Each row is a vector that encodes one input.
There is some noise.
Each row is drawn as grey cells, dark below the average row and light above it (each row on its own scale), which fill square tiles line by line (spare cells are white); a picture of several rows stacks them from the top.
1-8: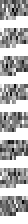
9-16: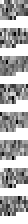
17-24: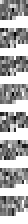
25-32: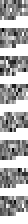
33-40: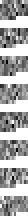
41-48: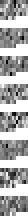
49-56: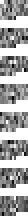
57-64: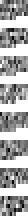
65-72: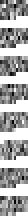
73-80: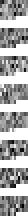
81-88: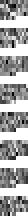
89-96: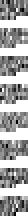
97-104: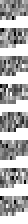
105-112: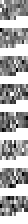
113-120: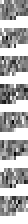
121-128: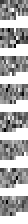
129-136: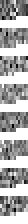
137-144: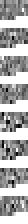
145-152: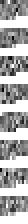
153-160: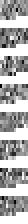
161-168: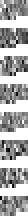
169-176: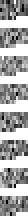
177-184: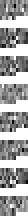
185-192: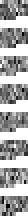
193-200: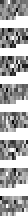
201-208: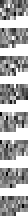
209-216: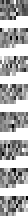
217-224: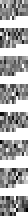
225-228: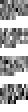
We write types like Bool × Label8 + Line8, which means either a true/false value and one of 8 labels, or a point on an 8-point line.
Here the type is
Label7 × (Label8 + Line8).
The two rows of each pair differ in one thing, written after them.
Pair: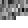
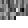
the label
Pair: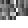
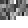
the place on the 8-point line
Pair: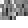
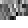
the label
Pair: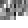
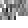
the label
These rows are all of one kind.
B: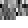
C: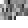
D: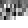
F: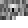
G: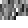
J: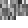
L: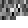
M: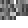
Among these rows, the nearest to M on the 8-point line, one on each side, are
C and L.
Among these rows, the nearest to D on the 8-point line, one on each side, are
B and J.
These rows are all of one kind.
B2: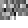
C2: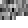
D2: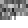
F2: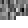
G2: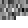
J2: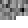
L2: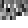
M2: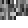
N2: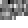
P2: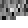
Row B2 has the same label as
C2, D2 and N2.
